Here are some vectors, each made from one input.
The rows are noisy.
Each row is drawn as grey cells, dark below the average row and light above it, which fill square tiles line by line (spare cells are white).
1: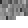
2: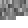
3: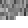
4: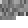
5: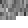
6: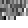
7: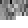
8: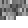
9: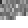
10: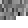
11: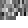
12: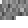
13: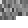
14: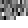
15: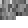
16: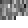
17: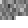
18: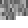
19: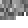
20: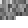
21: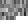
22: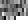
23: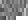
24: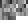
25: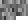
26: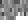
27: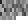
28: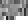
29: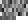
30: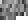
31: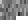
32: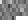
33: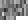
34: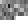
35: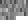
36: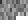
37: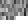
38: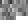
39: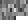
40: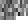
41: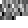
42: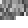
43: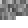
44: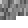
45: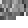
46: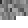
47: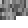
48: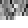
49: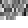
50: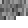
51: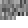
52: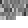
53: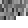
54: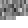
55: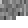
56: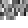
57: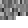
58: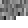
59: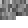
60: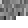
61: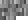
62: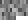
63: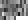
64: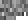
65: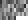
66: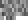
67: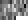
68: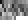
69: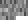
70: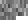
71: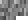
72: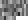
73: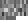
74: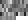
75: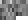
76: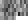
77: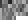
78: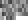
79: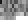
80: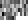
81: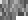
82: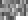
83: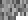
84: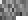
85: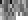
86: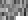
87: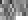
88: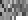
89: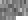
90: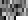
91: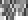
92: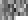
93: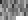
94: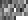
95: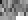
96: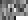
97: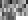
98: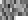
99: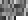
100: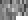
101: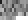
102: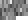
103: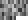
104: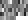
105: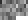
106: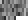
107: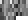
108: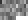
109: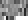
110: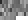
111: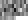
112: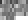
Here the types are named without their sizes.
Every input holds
a true/false value, together with either a fixed value, or a node of a tree.
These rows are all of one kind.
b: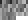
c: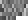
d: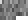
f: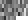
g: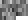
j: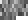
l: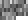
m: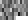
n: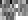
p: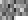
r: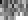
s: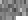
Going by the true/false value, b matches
n and r.
